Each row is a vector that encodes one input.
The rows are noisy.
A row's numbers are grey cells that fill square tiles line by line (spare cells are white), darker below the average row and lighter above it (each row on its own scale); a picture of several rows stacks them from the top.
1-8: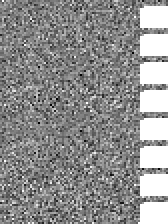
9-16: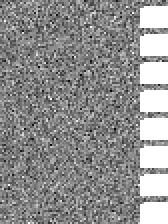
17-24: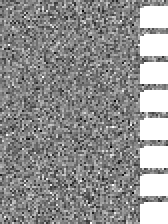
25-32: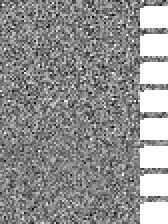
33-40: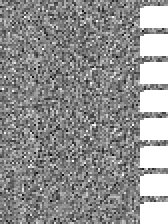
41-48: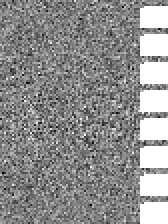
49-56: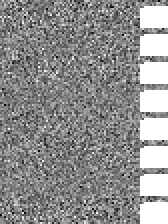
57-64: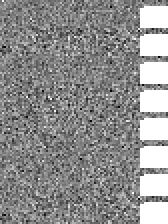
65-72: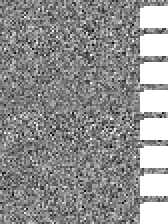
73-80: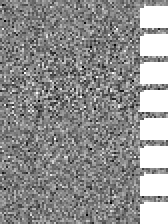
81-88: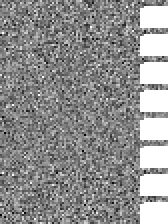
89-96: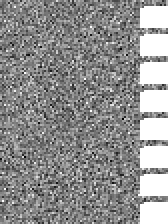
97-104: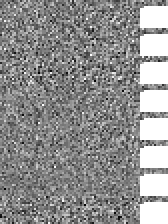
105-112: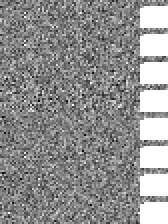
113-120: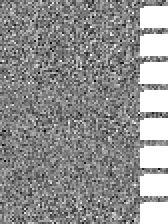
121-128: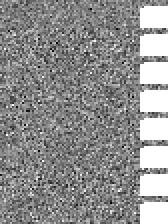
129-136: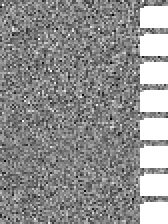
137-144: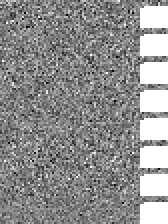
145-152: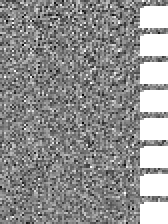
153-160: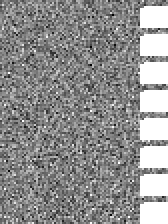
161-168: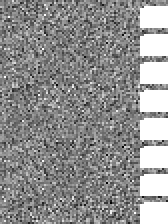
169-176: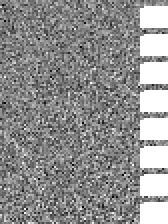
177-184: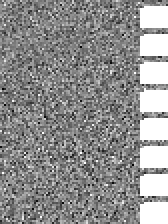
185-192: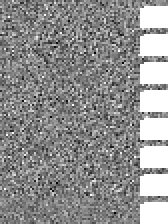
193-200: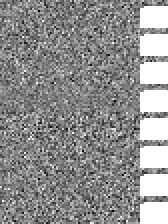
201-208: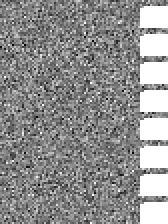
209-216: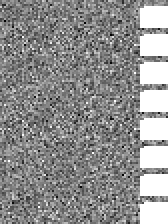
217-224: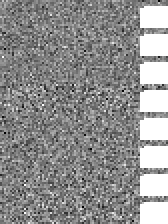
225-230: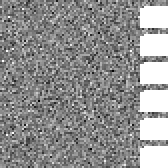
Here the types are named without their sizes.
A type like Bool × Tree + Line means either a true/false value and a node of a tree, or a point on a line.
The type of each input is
Label × Label + Tree + Unit.
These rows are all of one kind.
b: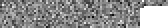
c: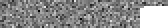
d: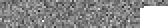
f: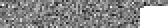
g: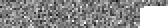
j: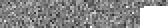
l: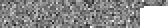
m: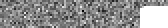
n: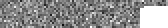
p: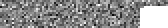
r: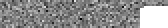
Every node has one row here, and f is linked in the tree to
p.
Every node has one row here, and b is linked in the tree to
l.
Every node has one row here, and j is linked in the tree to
g, l and n.
